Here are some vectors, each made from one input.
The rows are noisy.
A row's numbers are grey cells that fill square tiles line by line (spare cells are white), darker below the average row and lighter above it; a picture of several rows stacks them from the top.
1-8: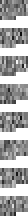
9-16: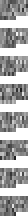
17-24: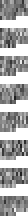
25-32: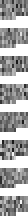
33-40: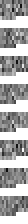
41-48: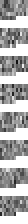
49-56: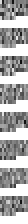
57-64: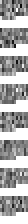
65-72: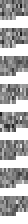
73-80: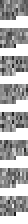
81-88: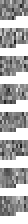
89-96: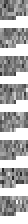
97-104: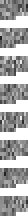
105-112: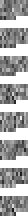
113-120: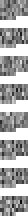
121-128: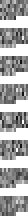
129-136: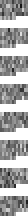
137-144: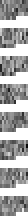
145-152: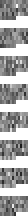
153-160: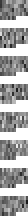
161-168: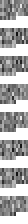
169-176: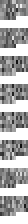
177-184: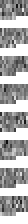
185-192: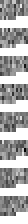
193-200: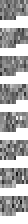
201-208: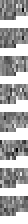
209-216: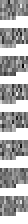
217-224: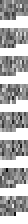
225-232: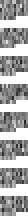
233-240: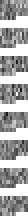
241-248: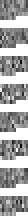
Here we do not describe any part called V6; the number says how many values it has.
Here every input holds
either a point on a 7-point line, or a point on a 16-point line and a value of V6.
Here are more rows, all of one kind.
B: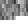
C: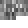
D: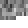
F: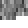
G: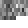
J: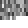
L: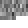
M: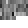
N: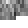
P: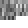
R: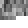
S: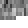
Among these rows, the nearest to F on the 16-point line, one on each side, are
C and N.
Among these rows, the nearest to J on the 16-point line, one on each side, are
B and R.
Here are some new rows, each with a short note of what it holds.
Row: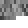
a point on a 16-point line and a value of V6
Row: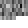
a point on a 7-point line
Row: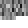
a point on a 7-point line
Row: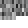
a point on a 7-point line
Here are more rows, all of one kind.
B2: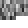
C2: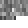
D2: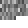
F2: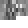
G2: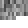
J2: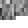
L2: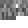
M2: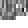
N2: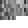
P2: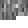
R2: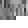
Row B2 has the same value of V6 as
L2 and P2.
